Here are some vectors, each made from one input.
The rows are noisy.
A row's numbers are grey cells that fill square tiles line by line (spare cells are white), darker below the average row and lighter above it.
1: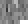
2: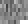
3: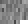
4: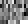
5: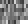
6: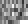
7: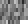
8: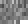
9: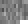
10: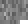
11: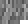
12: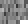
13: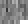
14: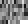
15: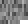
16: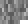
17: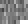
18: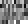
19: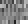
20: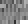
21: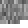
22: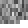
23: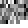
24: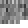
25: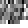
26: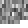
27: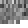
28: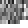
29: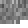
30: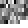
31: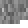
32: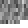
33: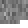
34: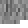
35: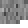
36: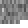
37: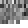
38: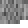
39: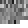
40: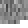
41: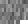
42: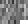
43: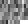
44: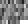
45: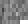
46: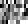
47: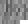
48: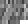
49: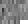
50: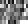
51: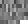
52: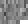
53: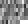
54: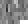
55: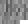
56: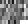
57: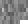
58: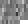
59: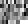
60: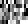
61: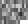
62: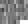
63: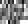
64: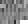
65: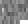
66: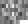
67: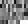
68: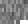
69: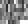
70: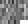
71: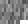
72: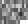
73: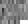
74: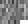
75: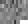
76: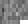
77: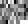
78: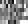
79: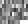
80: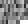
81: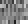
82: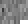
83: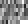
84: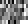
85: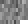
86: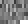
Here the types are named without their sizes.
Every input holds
either a label, or four true/false values.
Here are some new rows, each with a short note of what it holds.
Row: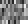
four true/false values
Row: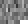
four true/false values
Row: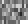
a label
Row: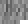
four true/false values
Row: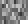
a label
